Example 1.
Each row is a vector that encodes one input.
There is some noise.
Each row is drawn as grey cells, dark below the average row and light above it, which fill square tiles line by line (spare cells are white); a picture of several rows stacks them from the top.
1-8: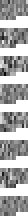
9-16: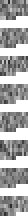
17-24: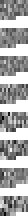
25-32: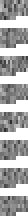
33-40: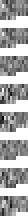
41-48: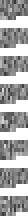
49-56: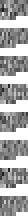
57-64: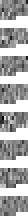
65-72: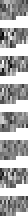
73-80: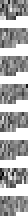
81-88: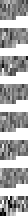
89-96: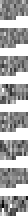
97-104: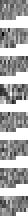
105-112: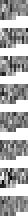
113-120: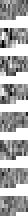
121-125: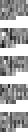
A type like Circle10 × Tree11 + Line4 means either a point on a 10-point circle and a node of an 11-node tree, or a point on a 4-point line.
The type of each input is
Bool × (Circle6 + Unit).
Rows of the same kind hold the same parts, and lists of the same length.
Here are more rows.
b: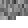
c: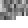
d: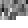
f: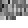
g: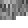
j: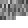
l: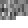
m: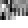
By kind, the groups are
b, c, d, f, l, m
g, j

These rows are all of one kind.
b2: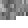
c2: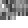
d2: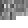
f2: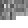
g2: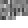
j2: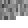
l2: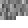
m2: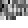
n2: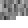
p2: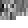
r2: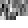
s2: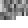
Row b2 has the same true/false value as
c2 and m2.
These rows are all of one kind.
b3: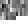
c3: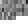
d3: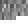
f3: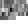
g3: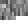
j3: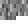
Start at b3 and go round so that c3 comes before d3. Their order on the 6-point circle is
b3, j3, c3, g3, d3, f3.
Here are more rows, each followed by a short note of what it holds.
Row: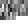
a true/false value
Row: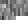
a point on a 6-point circle and a true/false value
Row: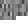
a true/false value
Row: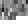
a point on a 6-point circle and a true/false value
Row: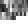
a true/false value
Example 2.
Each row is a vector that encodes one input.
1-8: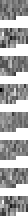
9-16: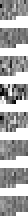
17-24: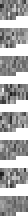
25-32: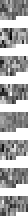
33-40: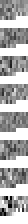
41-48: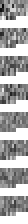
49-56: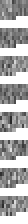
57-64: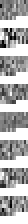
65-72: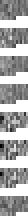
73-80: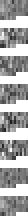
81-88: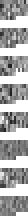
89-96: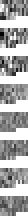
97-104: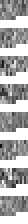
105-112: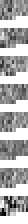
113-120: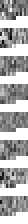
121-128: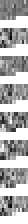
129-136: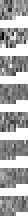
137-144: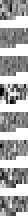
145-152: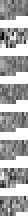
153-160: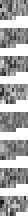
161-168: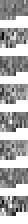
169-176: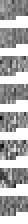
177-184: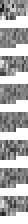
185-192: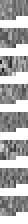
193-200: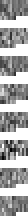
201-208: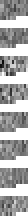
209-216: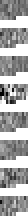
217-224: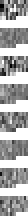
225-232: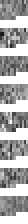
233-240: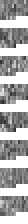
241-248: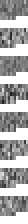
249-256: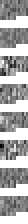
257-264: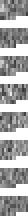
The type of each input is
Line5 + Tree8.
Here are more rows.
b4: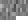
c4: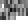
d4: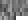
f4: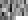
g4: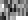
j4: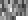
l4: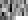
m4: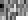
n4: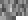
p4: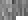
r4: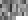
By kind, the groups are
b4, c4, d4, g4, j4, n4, p4
f4, l4, m4, r4

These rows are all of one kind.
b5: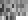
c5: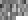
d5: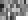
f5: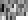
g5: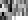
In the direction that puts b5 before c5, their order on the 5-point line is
b5, f5, g5, c5, d5.
